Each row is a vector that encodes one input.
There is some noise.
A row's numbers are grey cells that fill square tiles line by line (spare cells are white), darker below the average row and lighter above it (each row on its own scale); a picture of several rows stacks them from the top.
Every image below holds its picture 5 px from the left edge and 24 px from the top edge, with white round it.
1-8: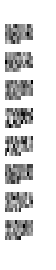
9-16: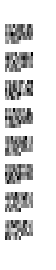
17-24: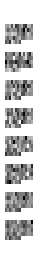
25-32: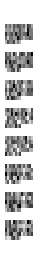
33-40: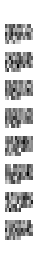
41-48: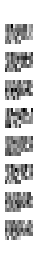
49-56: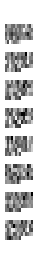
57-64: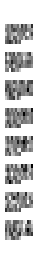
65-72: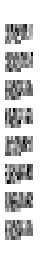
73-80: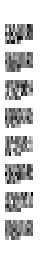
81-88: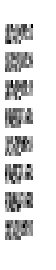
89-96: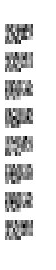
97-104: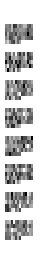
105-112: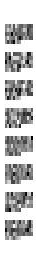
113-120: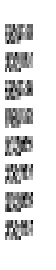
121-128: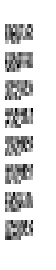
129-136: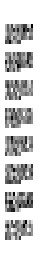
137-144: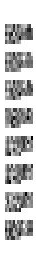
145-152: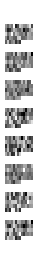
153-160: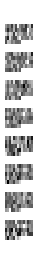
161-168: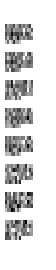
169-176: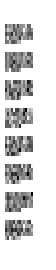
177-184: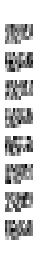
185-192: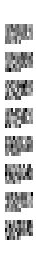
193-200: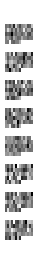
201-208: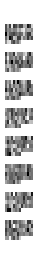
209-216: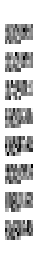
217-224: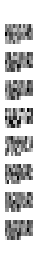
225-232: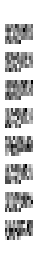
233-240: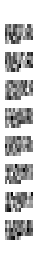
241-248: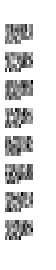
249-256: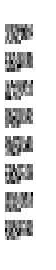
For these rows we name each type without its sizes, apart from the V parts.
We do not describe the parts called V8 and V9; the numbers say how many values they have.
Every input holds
a true/false value and a value of V9, together with either a point on a circle, or a value of V8.
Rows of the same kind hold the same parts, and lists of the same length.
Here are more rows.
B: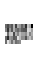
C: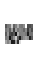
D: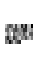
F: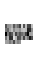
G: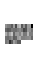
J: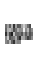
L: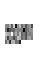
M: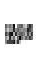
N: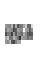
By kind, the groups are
B, D, G, J, N
C, F, L, M

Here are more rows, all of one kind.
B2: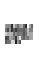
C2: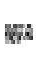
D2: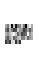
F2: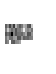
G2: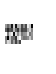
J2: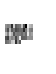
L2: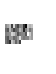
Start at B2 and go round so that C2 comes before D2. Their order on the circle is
B2, G2, C2, F2, D2, L2, J2.
